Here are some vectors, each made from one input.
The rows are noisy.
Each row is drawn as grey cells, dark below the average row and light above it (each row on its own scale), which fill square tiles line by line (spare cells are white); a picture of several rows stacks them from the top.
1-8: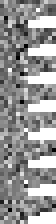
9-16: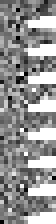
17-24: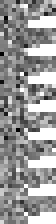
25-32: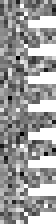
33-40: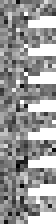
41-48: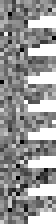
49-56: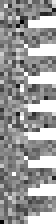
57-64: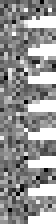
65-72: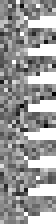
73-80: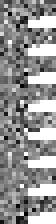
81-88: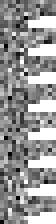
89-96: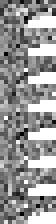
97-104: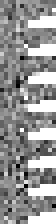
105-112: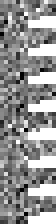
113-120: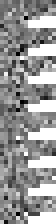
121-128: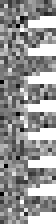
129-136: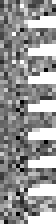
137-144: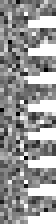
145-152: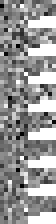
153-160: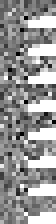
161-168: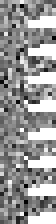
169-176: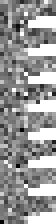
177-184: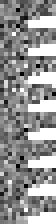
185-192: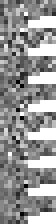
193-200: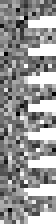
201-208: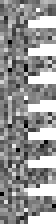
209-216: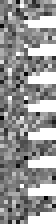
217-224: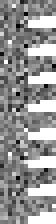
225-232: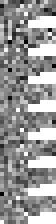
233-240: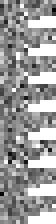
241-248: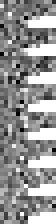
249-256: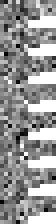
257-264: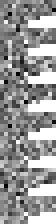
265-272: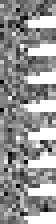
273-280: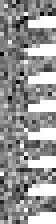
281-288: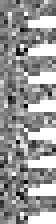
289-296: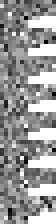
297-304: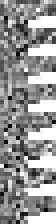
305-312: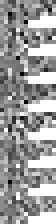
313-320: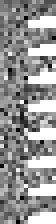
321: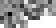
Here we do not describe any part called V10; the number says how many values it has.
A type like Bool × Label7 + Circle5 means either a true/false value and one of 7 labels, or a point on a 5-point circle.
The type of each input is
Bool × Bool × Bool × Bool × V10 + Label7 × (Line6 + Line9).
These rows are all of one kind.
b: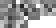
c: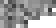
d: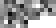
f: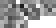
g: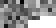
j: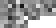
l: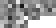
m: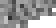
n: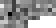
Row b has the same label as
f, j and l.
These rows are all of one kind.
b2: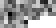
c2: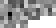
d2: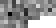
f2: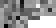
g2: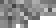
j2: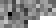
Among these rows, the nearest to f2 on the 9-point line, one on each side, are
c2 and d2.
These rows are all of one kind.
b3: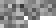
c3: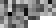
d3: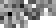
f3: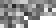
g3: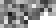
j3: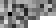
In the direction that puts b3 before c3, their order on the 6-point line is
j3, b3, d3, c3, f3, g3.
